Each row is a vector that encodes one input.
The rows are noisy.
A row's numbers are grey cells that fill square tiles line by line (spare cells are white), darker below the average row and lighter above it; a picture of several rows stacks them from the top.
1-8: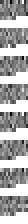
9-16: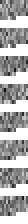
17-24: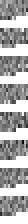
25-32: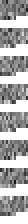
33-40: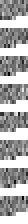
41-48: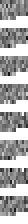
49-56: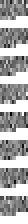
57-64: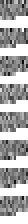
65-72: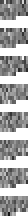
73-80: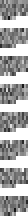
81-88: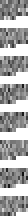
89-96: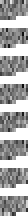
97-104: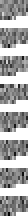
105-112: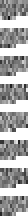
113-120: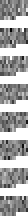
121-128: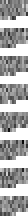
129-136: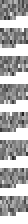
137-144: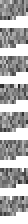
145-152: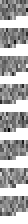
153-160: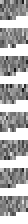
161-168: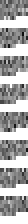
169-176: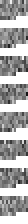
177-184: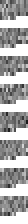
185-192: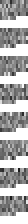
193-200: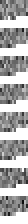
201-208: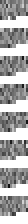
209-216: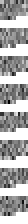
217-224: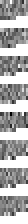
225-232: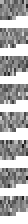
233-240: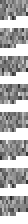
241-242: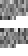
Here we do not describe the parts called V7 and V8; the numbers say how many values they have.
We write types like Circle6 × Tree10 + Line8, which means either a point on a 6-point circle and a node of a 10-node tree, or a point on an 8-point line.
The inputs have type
Bool × (Tree9 × Tree9 × V7 + V8).
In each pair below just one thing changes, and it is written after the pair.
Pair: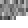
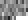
the node of one of the two trees
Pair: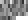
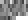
the node of one of the two trees
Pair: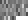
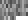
the node of one of the two trees
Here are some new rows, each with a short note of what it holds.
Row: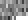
a node of each of two 9-node trees, a true/false value and a value of V7
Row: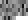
a true/false value and a value of V8
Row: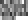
a true/false value and a value of V8
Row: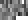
a true/false value and a value of V8
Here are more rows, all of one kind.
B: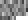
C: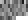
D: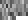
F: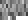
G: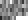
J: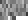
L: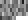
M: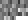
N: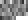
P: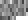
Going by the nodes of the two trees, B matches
D, F and P.
